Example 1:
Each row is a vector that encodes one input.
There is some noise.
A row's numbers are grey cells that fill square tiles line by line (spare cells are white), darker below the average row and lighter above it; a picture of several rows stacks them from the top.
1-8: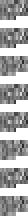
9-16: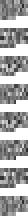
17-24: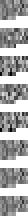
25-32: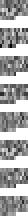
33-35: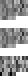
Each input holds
one of 5 labels.
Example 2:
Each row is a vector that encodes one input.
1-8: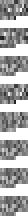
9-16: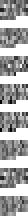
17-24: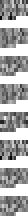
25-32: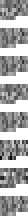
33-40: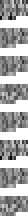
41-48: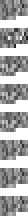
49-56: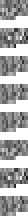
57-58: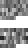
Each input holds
one of 5 labels.
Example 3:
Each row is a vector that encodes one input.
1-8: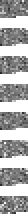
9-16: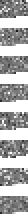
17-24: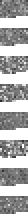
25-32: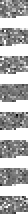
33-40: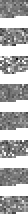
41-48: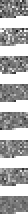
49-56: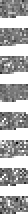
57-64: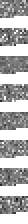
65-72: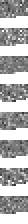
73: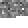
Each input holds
either a fixed value, or a point on a 3-point line and a point on a 6-point line.
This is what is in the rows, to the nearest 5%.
About 5% of them hold a fixed value. The rest hold a point on a 3-point line and a point on a 6-point line.
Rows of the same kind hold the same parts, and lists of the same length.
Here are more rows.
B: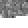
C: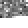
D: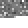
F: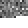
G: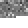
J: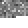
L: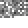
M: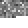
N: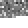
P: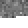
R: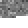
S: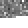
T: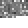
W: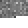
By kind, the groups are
B, C, D, G, J, L, M, N, P, R, S, T, W
F

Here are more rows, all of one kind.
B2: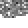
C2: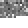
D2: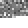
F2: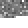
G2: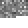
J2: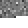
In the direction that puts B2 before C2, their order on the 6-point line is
J2, G2, F2, B2, D2, C2.
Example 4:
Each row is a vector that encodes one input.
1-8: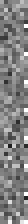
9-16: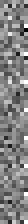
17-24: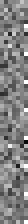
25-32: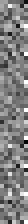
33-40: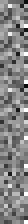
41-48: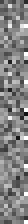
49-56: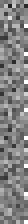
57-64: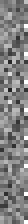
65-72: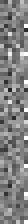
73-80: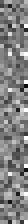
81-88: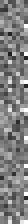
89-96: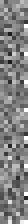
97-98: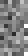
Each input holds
a point on a 10-point line.
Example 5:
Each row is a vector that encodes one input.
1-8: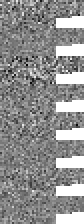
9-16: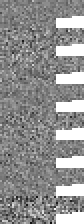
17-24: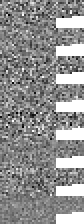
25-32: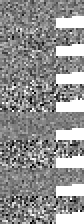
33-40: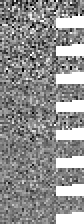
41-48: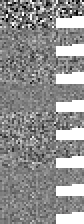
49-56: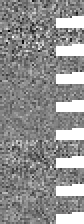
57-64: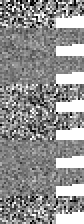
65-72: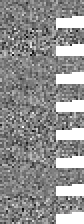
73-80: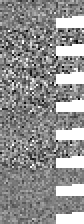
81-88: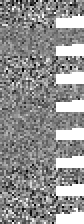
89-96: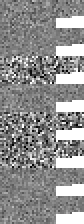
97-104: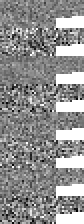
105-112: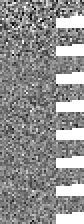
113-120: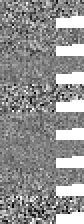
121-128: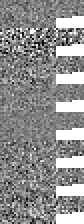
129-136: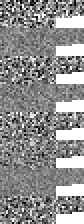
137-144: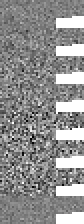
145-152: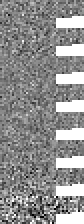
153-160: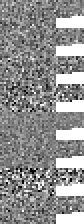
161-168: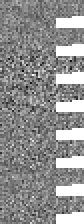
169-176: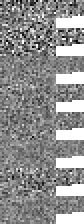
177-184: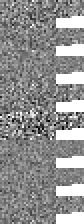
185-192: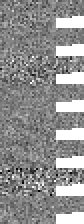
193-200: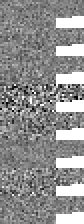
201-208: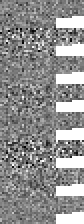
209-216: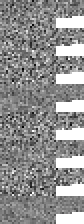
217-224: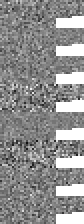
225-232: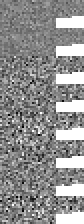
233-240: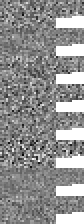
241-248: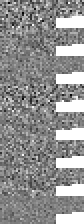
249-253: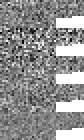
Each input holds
a node of a 12-node tree.
